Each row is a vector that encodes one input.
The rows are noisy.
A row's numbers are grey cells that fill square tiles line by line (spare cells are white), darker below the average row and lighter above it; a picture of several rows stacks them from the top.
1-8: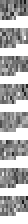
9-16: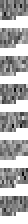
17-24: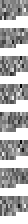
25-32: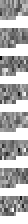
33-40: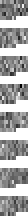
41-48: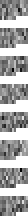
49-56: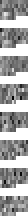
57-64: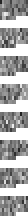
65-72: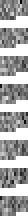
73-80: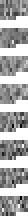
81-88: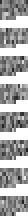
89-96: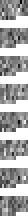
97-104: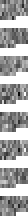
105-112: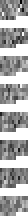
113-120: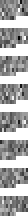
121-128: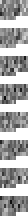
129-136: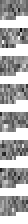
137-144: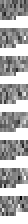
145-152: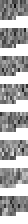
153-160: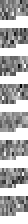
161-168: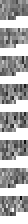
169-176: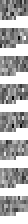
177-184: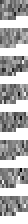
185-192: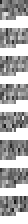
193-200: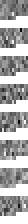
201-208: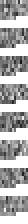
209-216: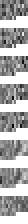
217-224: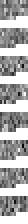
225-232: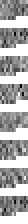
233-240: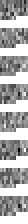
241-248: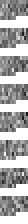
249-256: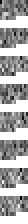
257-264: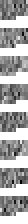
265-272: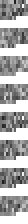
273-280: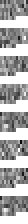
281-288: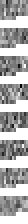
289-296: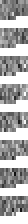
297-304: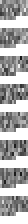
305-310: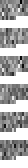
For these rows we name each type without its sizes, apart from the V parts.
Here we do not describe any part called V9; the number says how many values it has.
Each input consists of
a value of V9, together with either a point on a line, or three true/false values.
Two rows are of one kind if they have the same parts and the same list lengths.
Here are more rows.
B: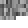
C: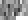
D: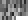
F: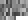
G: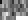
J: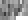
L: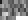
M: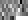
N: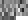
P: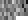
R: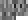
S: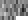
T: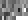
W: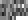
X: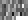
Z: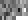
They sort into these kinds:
B, C, F, J, N, R, T, W, Z
D, G, L, M, P, S, X

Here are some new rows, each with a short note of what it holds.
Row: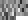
three true/false values and a value of V9
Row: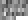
a point on a line and a value of V9
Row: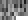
a point on a line and a value of V9
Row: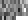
three true/false values and a value of V9
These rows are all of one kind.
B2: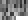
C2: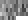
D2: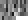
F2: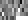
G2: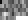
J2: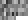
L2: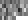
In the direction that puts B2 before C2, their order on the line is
F2, G2, J2, B2, L2, D2, C2.
